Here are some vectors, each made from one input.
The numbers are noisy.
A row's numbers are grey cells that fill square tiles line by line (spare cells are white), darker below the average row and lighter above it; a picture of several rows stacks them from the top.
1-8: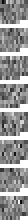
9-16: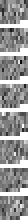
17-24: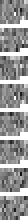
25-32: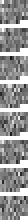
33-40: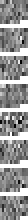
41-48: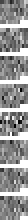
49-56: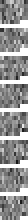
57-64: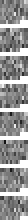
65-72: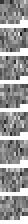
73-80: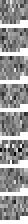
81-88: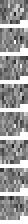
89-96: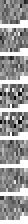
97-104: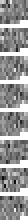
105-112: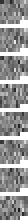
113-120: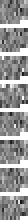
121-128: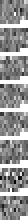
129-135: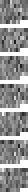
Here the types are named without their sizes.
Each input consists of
a list of points on a circle.
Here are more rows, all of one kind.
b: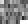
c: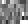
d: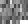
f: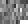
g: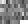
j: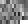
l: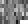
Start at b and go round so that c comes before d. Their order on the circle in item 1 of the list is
b, g, c, j, d, f, l.
